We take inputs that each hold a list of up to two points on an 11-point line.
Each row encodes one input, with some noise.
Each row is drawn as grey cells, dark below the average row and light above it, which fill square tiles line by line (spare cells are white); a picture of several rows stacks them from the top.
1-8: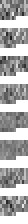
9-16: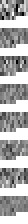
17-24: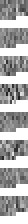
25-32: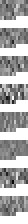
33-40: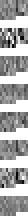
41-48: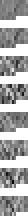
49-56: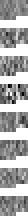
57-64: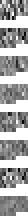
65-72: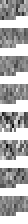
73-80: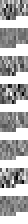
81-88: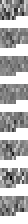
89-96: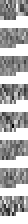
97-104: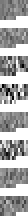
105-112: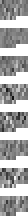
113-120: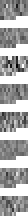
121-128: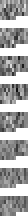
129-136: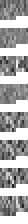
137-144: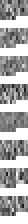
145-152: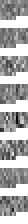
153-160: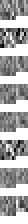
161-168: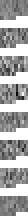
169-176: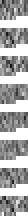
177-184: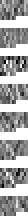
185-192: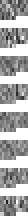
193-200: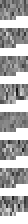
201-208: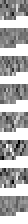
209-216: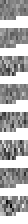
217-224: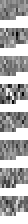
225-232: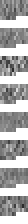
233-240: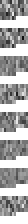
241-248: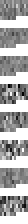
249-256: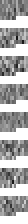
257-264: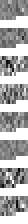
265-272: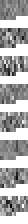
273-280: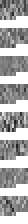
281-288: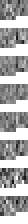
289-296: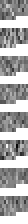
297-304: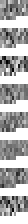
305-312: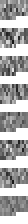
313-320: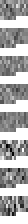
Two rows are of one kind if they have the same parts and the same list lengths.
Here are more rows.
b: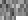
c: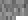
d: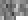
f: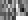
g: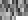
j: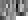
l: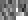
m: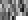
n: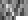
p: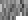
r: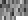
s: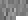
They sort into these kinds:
b, f, g, j, n, r
c, d, l, s
m, p

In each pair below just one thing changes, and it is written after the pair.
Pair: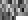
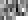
the place on the 11-point line in item 1 of the list
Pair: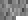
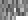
the place on the 11-point line in item 2 of the list
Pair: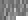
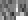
the place on the 11-point line in item 1 of the list
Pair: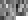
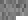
the place on the 11-point line in item 1 of the list
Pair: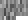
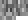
the place on the 11-point line in item 1 of the list
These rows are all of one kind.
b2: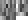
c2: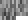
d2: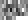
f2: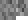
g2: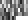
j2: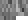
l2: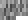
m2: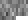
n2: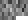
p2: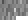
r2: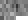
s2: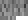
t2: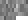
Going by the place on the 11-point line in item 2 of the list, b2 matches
l2, m2, s2 and t2.
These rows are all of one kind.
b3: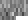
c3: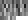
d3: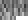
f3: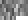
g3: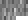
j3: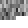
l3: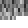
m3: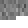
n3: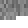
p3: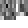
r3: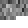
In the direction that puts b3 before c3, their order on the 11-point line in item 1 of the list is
f3, b3, g3, j3, r3, p3, m3, c3, l3, n3, d3.
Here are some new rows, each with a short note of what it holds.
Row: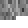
a list of two items
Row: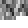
the empty list
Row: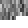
the empty list
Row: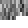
the empty list
